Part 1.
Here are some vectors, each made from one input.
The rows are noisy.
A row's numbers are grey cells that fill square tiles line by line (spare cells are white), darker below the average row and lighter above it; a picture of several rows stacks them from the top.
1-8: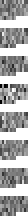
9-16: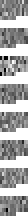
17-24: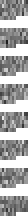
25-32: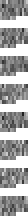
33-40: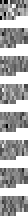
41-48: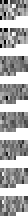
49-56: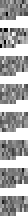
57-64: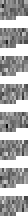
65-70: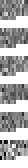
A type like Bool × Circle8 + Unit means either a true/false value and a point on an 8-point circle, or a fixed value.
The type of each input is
List2(Line5).
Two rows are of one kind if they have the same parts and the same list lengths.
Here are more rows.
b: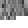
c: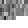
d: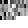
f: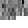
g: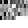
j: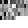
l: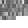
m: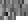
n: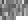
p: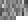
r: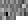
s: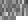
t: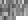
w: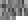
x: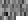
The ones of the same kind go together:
b, f, m, r, w, x
c, l, n, p, s, t
d, g, j

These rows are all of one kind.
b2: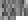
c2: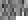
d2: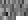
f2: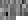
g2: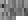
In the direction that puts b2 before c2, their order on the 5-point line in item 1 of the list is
f2, d2, g2, b2, c2.
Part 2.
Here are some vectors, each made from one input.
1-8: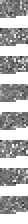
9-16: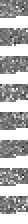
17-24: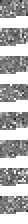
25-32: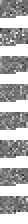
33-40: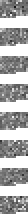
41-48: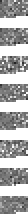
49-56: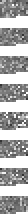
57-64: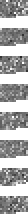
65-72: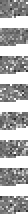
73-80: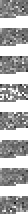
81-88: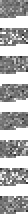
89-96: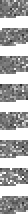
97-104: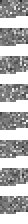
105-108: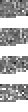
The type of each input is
Line7 + Line9.
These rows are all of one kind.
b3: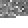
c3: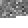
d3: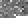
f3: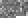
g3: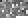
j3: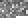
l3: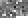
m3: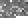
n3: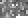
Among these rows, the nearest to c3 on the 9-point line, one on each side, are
b3 and l3.
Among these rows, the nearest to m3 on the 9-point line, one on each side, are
d3 and f3.
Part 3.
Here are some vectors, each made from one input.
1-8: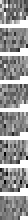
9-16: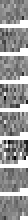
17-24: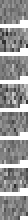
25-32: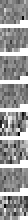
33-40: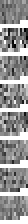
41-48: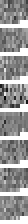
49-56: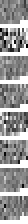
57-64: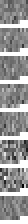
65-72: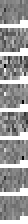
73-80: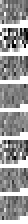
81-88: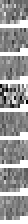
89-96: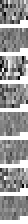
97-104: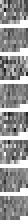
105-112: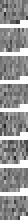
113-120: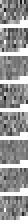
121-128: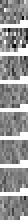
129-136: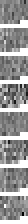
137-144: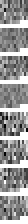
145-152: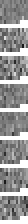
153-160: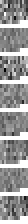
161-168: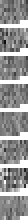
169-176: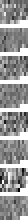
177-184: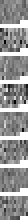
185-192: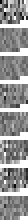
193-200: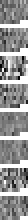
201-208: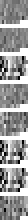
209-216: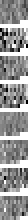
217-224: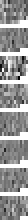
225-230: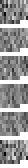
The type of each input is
Bool × Line9 × Line10 + Unit.
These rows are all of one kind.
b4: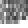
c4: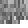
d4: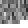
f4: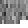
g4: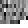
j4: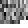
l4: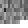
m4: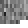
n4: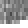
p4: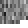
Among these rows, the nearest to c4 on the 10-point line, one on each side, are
g4 and j4.
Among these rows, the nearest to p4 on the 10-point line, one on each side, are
b4 and m4.
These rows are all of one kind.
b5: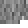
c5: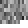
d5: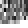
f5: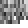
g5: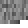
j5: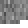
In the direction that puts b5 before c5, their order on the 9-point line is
g5, b5, j5, d5, f5, c5.
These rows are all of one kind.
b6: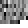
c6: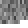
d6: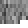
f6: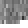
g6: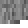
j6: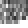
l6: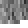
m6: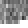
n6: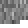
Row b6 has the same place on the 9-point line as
g6 and l6.
